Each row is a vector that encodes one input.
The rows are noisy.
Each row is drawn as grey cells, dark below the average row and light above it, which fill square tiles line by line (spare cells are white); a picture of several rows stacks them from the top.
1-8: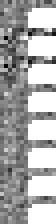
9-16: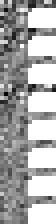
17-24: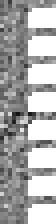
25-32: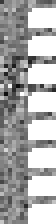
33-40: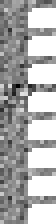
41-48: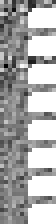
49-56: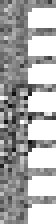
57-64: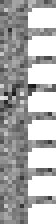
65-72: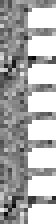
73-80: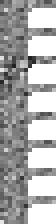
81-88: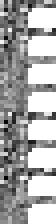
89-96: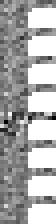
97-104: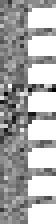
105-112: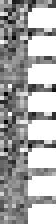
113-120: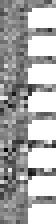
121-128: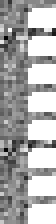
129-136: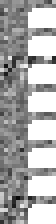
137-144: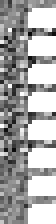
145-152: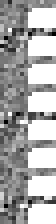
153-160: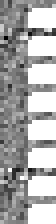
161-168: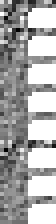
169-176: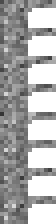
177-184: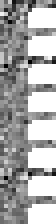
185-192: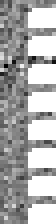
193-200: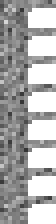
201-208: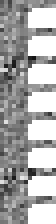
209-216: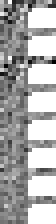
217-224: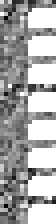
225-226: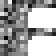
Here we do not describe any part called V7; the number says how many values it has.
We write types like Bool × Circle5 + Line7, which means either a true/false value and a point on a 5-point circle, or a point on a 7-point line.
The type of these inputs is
(Bool × Bool × Bool + Unit) × Line5 + Line6 × V7.
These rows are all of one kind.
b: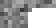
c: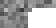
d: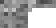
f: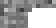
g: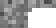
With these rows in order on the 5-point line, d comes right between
b and c.
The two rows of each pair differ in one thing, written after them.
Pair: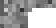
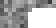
the place on the 5-point line
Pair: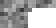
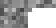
the place on the 5-point line
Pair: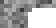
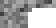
one of the three true/false values
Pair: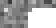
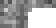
one of the three true/false values
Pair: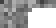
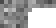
the place on the 5-point line
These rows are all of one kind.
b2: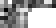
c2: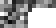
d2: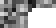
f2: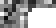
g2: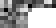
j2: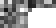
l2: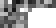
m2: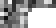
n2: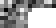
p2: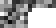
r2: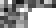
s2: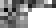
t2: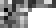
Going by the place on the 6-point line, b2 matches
g2, n2 and r2.
